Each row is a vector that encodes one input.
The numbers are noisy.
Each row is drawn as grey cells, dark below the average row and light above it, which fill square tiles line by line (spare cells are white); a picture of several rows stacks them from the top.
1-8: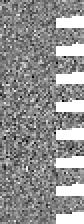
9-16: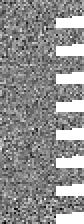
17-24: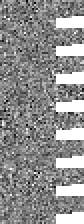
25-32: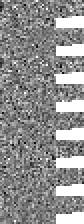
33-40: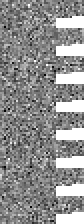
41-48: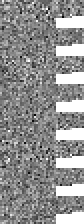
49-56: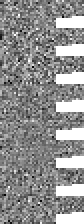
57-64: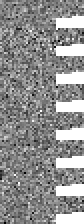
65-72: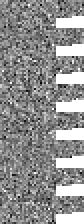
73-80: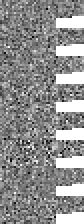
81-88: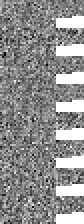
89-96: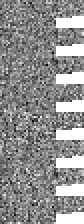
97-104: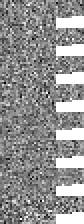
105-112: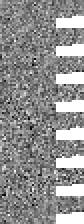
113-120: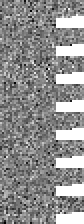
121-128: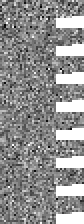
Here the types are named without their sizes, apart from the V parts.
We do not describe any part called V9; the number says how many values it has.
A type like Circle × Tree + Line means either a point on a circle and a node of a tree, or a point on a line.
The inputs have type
(Bool × Bool × Bool + V9) × (Tree + Unit).
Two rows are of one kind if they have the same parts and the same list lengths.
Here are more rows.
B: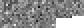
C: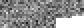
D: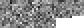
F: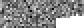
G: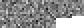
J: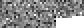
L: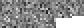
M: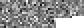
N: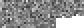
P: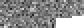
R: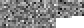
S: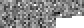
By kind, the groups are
B, D, G, N
C, F, P
J, L
M, R, S

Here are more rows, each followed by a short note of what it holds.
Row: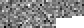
a value of V9
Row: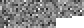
a node of a tree and three true/false values
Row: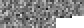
three true/false values
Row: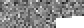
a node of a tree and a value of V9
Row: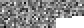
a value of V9
